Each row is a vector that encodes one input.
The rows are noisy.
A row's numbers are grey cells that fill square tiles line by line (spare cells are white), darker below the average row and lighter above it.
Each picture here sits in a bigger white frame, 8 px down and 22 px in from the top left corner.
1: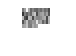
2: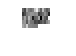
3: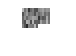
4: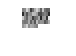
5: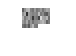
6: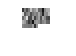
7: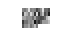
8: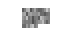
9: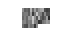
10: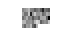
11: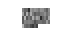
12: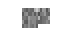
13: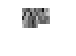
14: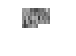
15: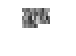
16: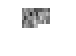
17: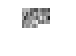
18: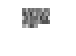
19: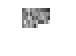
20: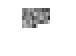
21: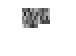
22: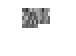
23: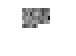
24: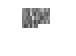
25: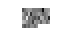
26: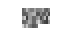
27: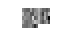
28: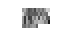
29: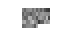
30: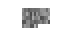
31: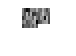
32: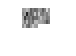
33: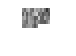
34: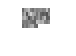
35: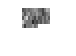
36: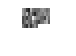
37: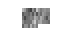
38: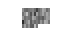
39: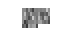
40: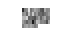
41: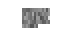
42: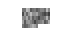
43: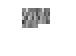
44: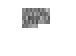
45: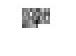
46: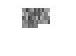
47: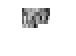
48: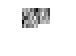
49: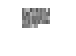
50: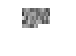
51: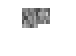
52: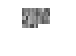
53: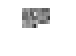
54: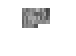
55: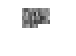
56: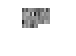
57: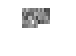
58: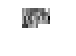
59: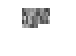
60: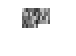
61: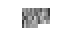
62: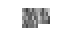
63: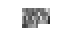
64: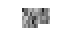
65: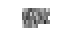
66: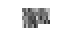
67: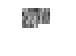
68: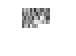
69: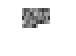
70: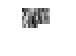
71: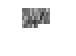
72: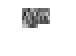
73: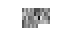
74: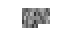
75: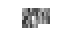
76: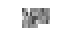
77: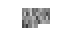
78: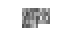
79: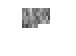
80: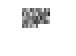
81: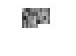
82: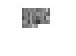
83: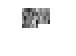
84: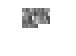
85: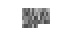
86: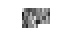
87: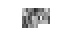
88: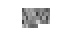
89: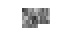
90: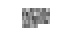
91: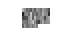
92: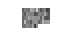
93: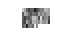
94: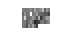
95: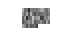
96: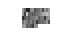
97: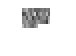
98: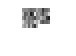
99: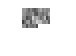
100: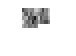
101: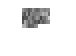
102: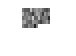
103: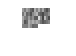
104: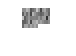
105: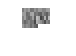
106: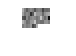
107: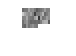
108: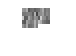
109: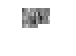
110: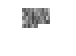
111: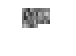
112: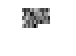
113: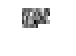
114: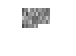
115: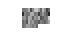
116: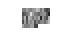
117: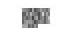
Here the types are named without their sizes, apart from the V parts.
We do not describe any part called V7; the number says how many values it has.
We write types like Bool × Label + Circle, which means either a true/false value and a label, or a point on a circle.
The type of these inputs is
(Line + Tree) × V7.
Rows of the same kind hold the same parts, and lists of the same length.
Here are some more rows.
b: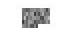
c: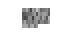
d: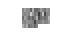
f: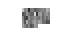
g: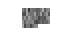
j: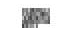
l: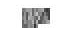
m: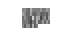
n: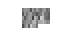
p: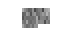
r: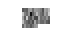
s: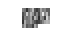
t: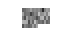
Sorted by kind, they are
b, j, l, m, r
c, d, f, g, n, p, s, t

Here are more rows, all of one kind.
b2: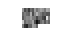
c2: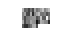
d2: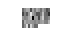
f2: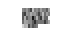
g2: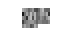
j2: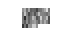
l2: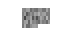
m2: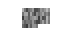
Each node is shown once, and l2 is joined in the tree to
g2 and j2.
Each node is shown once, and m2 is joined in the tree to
b2 and g2.
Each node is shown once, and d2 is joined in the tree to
c2 and f2.
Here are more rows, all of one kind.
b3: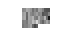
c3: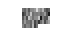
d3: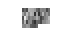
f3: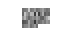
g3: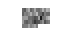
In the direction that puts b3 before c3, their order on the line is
g3, f3, d3, b3, c3.
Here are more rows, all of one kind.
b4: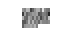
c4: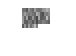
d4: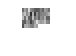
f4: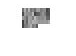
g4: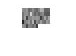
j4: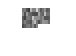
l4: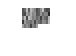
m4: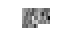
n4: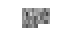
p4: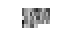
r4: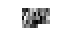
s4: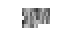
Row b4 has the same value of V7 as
f4 and j4.
